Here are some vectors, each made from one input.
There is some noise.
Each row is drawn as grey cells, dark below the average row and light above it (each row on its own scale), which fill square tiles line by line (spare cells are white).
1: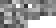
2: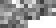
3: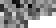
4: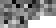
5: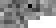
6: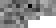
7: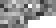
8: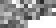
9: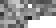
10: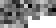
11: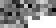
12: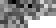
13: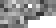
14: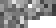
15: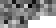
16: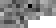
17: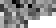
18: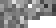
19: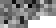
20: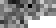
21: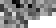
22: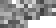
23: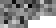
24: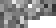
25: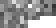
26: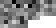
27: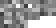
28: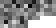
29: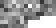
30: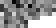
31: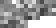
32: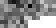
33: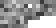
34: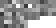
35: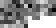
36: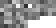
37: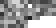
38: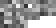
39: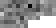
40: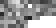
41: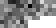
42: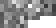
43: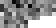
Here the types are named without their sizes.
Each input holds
a label and a true/false value.
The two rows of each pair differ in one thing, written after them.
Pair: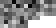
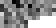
the label
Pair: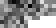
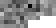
the label
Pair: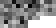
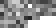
the true/false value
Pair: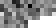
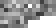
the true/false value
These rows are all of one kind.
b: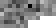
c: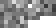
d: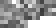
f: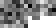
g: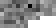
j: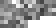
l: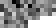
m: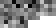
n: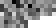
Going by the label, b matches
d, g and j.
